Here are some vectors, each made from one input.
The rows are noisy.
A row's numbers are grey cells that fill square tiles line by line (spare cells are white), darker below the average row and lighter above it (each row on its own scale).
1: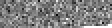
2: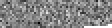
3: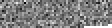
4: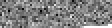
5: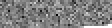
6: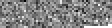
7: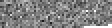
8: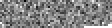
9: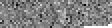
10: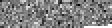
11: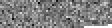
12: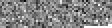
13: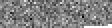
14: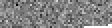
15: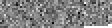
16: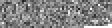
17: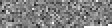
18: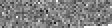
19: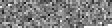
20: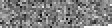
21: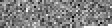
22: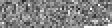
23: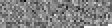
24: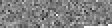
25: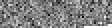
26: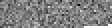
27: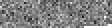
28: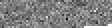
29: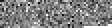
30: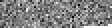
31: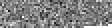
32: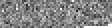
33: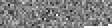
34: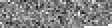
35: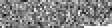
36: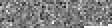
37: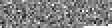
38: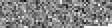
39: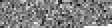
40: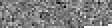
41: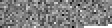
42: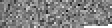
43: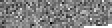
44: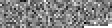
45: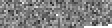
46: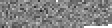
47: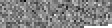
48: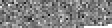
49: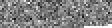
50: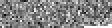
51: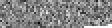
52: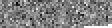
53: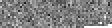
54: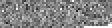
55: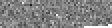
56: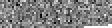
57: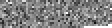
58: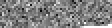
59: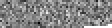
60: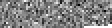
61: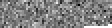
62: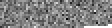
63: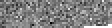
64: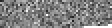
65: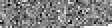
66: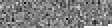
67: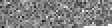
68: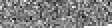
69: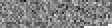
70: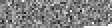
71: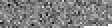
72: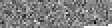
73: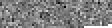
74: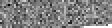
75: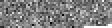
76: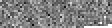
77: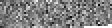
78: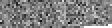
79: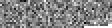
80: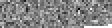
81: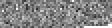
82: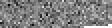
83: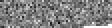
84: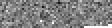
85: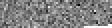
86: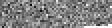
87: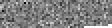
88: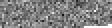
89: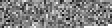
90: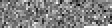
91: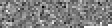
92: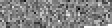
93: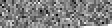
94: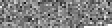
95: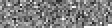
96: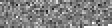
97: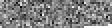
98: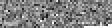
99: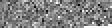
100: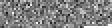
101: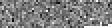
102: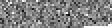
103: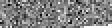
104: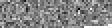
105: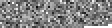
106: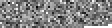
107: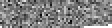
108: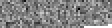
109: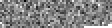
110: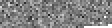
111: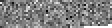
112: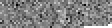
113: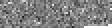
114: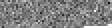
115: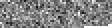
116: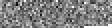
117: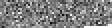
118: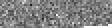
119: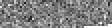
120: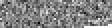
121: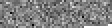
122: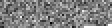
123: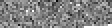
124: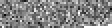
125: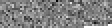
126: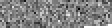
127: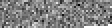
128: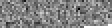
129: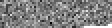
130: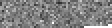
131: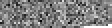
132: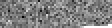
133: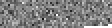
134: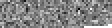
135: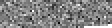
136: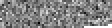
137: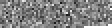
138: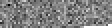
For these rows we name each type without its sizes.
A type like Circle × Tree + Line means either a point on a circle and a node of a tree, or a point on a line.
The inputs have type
Bool × Bool × Bool × Bool × Line × Line + Tree.
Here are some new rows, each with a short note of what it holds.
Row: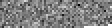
a point on each of two lines and four true/false values
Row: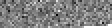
a point on each of two lines and four true/false values
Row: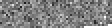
a point on each of two lines and four true/false values
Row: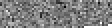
a point on each of two lines and four true/false values
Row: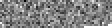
a node of a tree
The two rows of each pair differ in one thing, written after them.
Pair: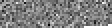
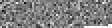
the place on one of the two lines
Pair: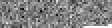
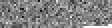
one of the four true/false values
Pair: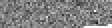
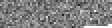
one of the four true/false values
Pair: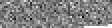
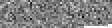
one of the four true/false values
